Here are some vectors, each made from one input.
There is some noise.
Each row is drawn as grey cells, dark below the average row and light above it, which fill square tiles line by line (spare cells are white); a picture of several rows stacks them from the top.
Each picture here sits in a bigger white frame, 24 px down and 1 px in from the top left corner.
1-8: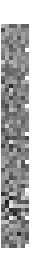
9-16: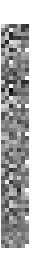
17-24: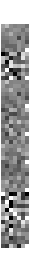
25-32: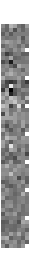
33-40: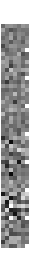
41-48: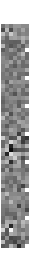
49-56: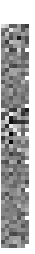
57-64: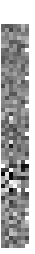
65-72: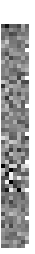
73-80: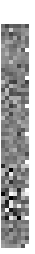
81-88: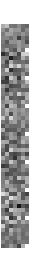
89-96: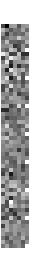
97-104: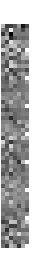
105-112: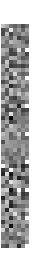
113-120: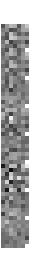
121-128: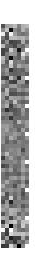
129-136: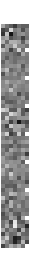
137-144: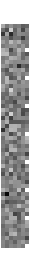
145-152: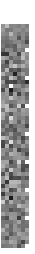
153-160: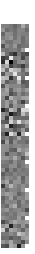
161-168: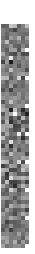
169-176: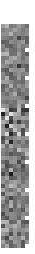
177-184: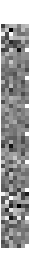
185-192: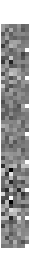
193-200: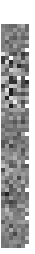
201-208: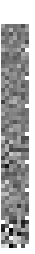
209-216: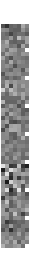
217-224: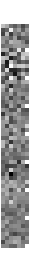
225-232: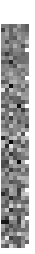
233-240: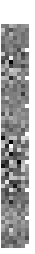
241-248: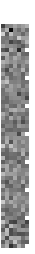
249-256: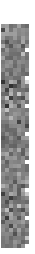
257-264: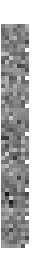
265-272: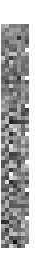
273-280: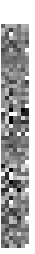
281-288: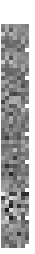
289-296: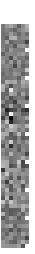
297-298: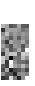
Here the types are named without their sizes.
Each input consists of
a list of points on a line.
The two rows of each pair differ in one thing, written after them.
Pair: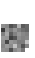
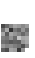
the place on the line in item 2 of the list
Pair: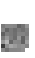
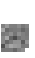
the place on the line in item 1 of the list
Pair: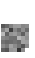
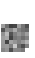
the place on the line in item 2 of the list
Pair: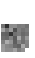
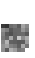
the place on the line in item 2 of the list
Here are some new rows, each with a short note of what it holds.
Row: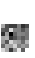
a list of two items
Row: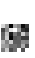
the empty list
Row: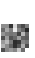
the empty list
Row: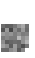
a list of two items
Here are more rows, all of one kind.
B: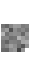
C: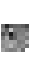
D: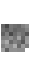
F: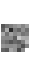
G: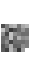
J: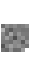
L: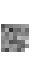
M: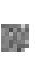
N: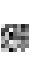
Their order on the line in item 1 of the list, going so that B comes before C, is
L, F, B, M, J, G, N, D, C.
